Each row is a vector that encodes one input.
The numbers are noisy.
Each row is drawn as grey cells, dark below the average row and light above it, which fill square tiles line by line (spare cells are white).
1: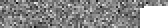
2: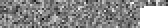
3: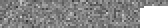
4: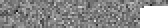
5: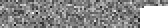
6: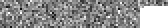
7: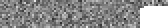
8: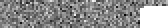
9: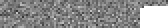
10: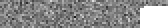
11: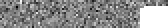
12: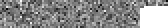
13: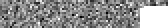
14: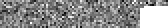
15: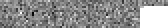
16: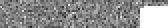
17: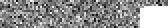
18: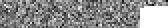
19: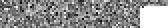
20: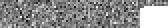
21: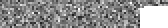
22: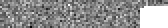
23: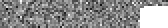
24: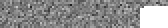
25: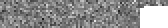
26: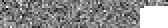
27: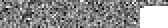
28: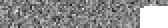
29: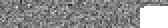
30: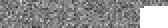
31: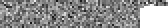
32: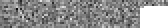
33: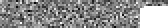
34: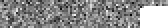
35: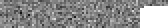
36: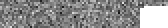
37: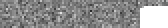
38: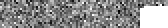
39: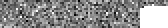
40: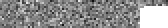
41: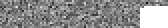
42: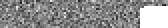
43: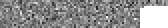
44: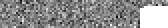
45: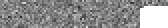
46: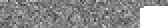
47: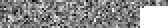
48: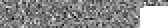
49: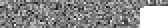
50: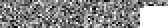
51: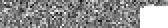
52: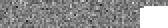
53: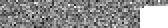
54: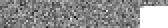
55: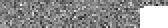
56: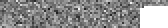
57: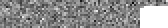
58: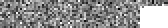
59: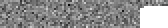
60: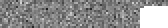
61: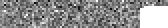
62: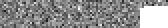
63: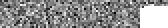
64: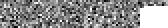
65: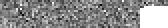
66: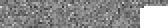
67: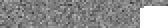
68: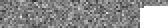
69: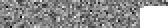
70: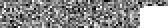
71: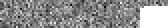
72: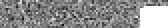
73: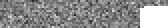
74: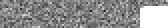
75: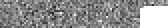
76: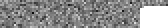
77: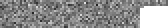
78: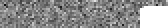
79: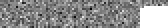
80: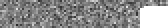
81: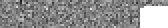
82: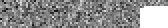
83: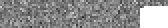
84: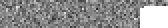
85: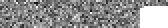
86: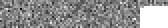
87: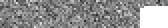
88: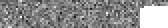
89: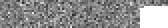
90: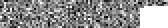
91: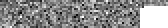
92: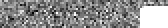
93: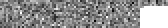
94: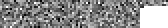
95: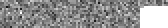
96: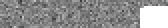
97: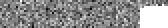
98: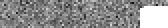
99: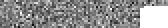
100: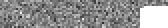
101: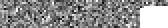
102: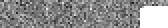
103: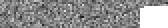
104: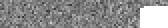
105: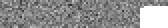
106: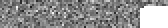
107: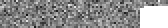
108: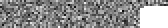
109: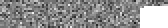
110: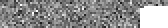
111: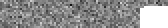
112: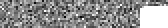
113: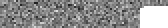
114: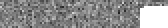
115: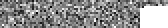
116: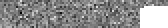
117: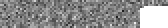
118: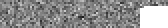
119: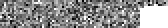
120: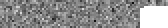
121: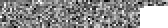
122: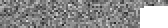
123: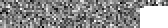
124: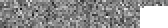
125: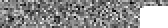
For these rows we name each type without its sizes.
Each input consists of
a list of items, each either a point on a circle, or a label and a true/false value.
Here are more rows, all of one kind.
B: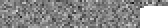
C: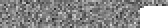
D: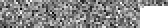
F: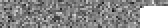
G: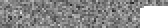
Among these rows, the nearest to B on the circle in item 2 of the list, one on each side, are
C and D.
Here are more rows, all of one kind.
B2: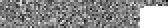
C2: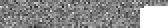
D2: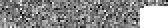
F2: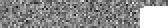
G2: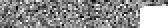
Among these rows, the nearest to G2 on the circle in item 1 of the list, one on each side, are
B2 and C2.
